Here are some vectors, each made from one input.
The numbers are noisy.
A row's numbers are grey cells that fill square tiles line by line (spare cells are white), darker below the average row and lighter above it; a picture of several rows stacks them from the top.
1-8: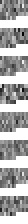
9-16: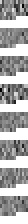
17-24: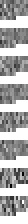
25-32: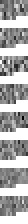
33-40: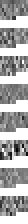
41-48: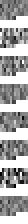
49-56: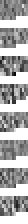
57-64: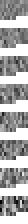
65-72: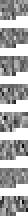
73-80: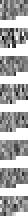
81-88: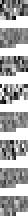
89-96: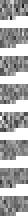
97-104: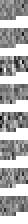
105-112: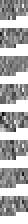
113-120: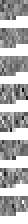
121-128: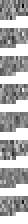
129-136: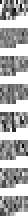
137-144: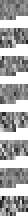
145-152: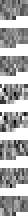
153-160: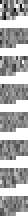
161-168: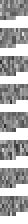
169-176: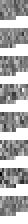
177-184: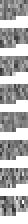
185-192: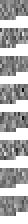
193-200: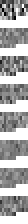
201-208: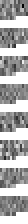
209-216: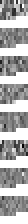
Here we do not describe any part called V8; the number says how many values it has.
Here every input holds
a point on a 13-point line, together with either a point on a 13-point line, or a value of V8.
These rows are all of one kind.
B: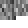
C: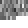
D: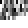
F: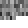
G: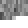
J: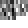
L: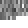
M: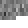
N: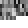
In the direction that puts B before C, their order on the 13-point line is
F, G, J, B, L, C, D, N, M.
